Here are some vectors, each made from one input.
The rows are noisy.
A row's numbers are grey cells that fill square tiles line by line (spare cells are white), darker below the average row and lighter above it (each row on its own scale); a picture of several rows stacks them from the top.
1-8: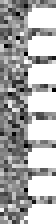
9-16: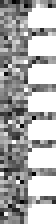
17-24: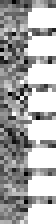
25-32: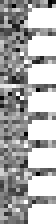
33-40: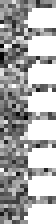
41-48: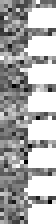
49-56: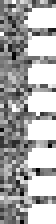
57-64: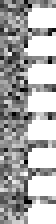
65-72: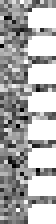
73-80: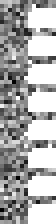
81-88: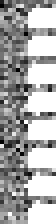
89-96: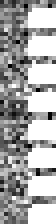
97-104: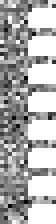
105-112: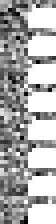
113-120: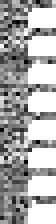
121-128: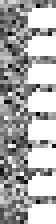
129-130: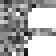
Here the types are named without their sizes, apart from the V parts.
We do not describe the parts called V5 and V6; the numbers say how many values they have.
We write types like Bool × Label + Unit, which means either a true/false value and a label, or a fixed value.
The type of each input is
Bool × (Tree + Unit) × V5 × V6.
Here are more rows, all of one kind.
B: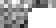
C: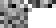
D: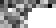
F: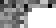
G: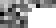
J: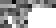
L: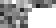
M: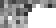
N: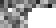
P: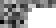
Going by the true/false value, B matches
L and P.
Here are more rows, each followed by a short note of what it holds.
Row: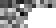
a true/false value, a value of V5 and a value of V6
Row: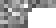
a true/false value, a value of V5 and a value of V6
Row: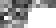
a true/false value, a value of V5 and a value of V6
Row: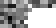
a node of a tree, a true/false value, a value of V5 and a value of V6
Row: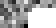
a node of a tree, a true/false value, a value of V5 and a value of V6
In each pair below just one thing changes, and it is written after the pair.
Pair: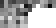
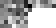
the true/false value
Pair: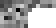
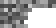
the node of the tree
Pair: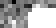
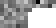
the value of V6
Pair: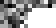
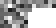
the true/false value
